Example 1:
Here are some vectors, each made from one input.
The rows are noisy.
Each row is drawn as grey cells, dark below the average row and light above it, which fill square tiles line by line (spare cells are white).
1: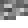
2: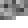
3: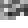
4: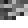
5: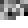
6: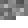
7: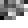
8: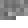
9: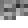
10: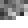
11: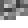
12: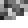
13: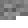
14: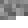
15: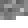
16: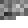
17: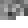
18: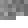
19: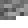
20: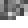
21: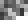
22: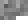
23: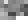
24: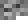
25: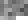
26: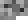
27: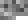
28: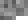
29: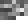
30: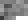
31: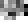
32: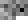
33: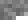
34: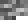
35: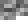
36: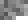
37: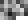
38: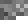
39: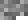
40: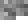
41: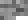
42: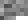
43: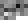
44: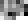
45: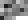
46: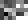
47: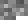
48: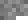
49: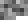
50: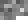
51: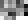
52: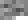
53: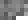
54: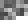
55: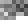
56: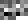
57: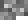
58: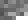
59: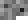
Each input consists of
one of 12 labels.
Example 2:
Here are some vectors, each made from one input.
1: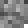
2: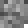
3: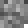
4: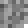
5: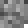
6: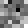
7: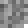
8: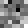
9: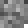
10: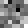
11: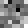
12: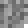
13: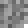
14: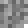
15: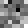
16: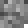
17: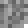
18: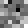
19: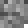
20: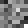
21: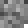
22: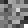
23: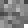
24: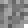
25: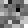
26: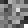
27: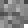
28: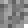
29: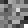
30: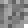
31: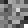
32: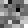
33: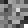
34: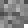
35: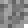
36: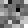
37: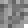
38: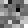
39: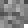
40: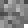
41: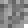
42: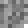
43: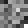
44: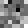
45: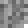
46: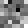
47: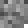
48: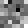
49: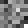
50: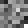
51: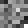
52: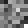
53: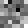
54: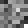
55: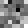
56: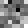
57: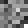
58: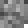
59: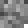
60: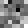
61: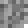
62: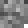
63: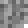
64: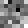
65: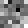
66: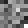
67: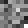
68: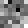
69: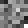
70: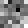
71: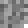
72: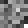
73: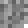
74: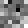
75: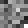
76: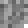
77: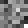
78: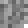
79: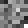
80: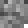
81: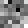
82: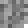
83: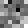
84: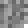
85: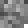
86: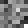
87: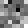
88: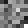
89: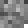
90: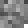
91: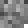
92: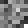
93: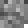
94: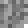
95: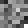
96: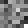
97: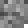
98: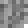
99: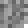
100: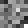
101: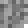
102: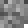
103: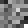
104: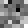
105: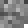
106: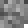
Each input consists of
a point on a 4-point line.
